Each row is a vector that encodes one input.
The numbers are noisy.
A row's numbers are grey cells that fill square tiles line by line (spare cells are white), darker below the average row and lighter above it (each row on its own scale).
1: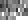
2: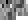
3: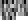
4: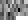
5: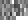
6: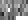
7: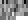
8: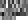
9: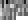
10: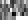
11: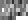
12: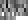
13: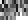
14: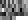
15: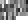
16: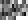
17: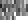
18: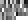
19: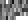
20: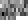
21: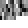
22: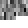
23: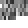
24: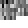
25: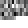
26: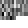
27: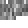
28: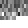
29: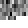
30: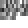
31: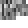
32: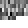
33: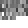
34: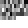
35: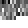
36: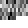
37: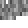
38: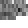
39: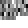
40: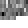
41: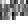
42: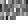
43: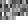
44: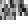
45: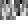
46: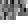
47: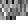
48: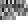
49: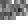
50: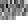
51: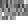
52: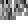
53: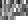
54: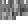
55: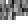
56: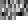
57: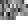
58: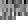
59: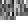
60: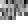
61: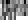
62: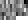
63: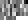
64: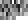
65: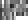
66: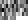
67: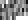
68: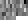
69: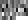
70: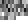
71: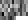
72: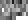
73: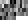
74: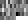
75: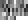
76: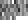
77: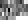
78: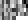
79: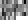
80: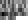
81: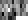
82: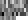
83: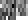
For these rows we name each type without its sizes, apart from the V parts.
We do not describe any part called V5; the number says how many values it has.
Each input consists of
a point on a line, together with either three true/false values, or a value of V5.
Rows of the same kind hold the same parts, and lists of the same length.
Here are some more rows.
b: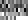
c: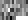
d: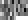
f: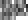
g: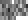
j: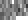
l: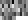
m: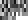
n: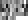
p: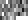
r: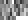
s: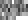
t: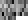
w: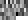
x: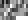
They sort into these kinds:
b, d, m, n, p, s
c, f, g, j, l, r, t, w, x

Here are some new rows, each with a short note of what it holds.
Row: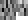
a point on a line and a value of V5
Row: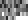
a point on a line and a value of V5
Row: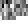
a point on a line and three true/false values
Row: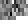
a point on a line and three true/false values
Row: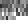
a point on a line and a value of V5
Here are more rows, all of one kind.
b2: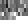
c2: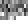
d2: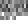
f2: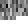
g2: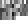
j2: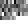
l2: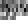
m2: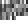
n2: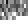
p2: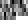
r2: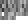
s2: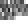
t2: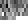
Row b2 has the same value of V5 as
j2, m2 and n2.
